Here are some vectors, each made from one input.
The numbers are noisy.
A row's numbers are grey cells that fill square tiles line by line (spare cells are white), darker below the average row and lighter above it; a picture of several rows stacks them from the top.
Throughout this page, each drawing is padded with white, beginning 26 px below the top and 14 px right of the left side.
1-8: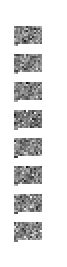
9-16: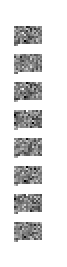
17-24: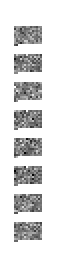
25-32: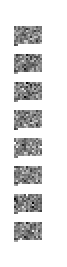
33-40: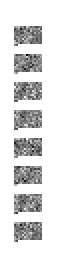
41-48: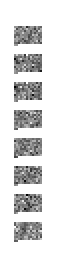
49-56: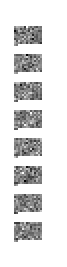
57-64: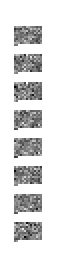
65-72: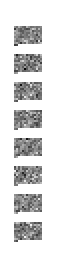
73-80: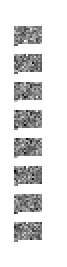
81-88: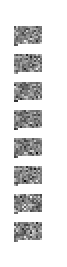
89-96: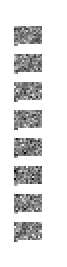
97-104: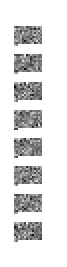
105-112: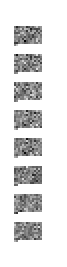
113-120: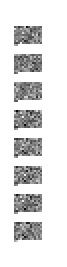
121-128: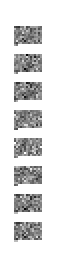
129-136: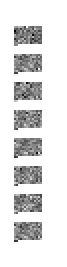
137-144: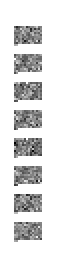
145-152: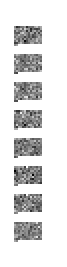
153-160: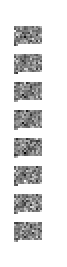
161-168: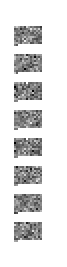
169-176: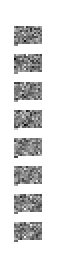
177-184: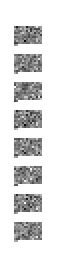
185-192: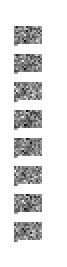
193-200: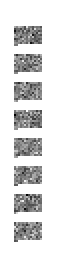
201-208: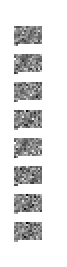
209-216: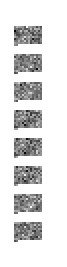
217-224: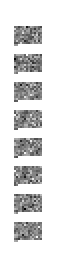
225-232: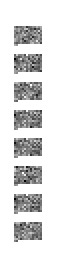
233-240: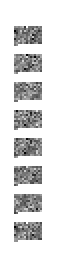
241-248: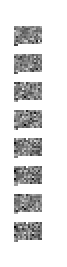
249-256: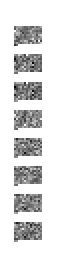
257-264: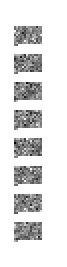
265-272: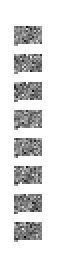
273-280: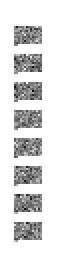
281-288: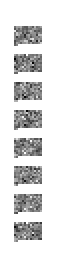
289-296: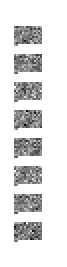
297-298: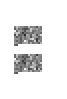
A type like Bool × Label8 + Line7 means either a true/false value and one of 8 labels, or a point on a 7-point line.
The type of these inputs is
Circle6 × (Circle6 + Line10).
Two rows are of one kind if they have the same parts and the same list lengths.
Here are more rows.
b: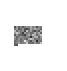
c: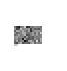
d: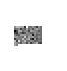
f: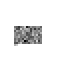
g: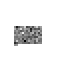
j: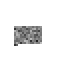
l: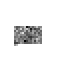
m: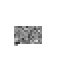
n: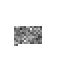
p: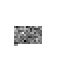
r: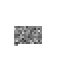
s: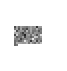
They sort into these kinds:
b, d, j, n, s
c, f, g, l, m, p, r

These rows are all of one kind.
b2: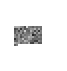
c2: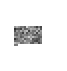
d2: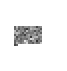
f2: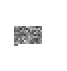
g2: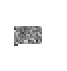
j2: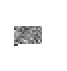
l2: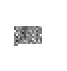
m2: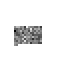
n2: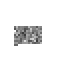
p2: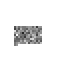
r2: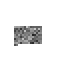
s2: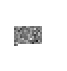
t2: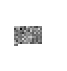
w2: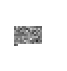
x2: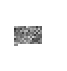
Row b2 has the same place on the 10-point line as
c2, r2, t2 and x2.
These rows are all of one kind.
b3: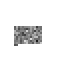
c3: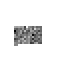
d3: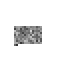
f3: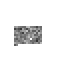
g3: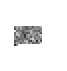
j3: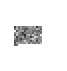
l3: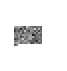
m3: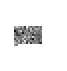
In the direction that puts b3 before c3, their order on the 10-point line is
j3, g3, b3, d3, f3, l3, c3, m3.
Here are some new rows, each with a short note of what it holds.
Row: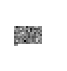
a point on each of two 6-point circles
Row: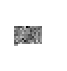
a point on each of two 6-point circles
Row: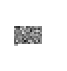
a point on each of two 6-point circles
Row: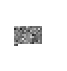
a point on a 6-point circle and a point on a 10-point line
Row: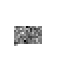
a point on each of two 6-point circles
